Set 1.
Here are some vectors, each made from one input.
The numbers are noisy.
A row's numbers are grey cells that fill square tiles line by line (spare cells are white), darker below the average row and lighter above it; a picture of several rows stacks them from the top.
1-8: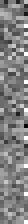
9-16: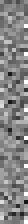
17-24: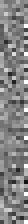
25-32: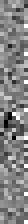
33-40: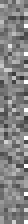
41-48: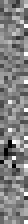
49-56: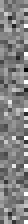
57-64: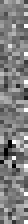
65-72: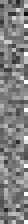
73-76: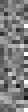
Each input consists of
either a fixed value, or four true/false values.
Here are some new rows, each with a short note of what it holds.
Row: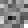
four true/false values
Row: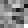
four true/false values
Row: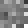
four true/false values
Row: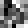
a fixed value
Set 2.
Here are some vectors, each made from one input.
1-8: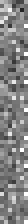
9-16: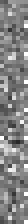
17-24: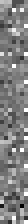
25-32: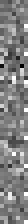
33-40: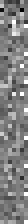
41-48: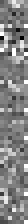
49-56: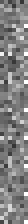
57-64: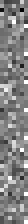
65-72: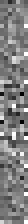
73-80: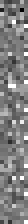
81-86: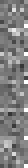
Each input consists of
either a fixed value, or four true/false values.
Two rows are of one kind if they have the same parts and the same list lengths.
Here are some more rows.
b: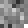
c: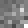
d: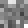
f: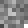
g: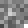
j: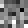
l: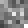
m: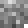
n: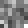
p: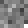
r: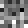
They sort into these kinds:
b, c, d, f, g, l, m, n, p
j, r

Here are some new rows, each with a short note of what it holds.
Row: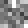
four true/false values
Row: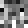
a fixed value
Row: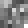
four true/false values
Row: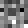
a fixed value
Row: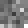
four true/false values
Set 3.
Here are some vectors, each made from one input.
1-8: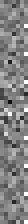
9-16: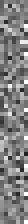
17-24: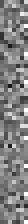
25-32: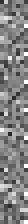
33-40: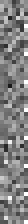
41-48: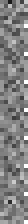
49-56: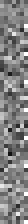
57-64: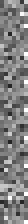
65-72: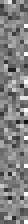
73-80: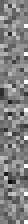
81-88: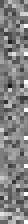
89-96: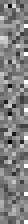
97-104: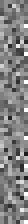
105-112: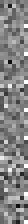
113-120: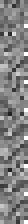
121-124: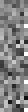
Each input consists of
a node of an 11-node tree.
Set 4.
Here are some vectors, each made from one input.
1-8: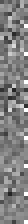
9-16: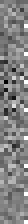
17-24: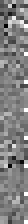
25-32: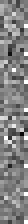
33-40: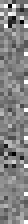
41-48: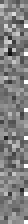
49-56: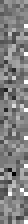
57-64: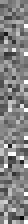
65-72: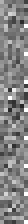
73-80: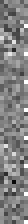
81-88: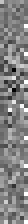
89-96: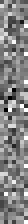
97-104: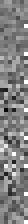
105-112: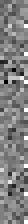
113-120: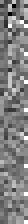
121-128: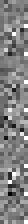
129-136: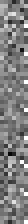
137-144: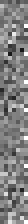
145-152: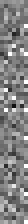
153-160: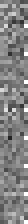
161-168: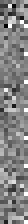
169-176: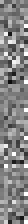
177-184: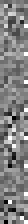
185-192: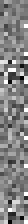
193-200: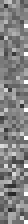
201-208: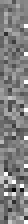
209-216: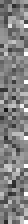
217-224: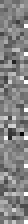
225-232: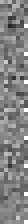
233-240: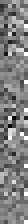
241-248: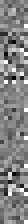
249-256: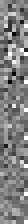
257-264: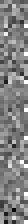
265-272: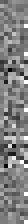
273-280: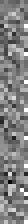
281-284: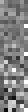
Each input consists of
a point on a 15-point line.
